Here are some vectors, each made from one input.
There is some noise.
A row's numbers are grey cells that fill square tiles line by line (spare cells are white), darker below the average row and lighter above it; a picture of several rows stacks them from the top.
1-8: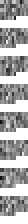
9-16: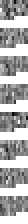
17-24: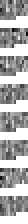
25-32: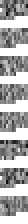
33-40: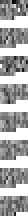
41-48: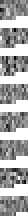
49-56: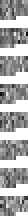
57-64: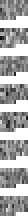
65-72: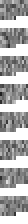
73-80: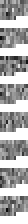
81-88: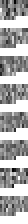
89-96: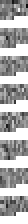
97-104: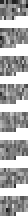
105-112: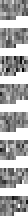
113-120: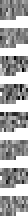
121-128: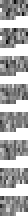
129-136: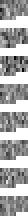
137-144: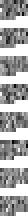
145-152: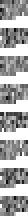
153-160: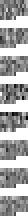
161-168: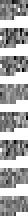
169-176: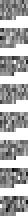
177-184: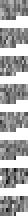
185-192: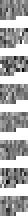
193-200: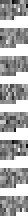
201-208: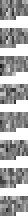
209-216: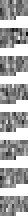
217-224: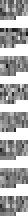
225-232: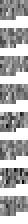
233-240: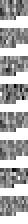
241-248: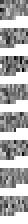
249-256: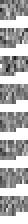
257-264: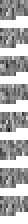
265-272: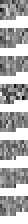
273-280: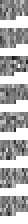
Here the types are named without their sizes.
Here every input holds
a true/false value, together with either a point on a line, or a node of a tree.
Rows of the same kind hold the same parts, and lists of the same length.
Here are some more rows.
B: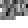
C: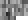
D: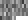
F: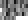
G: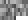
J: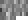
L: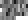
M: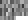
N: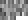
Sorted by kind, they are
B, F, L
C, D, G, J, M, N

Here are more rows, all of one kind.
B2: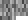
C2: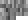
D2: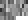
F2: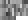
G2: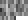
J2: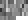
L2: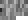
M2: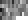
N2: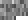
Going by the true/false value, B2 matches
C2, F2 and N2.
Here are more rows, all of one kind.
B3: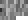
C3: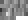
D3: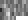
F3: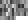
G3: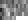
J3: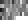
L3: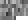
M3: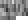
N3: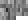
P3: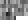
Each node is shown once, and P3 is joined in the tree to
L3.
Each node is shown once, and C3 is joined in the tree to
B3, D3 and M3.
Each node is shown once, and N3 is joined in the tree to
F3 and M3.
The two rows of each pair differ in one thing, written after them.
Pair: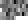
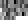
the place on the line
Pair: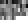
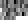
the true/false value
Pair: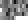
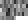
the place on the line
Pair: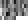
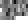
the place on the line
